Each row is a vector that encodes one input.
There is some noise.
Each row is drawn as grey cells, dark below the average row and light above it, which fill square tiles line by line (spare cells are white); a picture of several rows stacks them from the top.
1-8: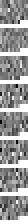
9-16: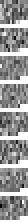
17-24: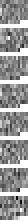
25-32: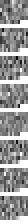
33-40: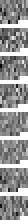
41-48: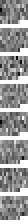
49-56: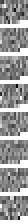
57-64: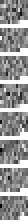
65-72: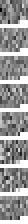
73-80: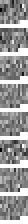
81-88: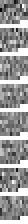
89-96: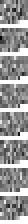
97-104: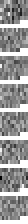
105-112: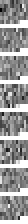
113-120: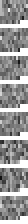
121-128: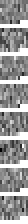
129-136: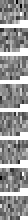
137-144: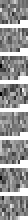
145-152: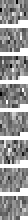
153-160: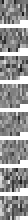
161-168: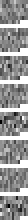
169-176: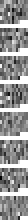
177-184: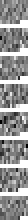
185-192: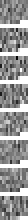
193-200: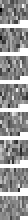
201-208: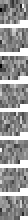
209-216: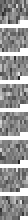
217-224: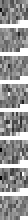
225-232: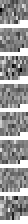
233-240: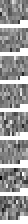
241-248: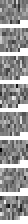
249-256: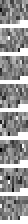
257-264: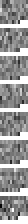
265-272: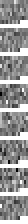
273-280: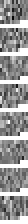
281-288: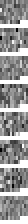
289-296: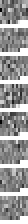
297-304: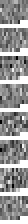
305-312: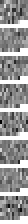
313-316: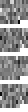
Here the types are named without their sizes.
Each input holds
a point on a line, together with either a point on a line, or a node of a tree.
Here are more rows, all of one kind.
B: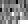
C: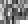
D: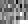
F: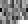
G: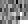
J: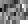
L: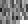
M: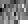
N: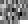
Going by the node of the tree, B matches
D and G.
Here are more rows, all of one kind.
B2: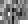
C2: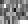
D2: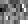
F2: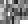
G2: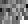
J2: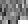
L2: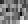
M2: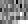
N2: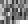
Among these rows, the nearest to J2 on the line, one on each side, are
B2 and D2.
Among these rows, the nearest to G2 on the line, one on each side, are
C2 and L2.
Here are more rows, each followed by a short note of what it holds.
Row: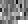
a point on a line and a node of a tree
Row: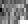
a point on a line and a node of a tree
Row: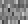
a point on each of two lines
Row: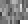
a point on each of two lines
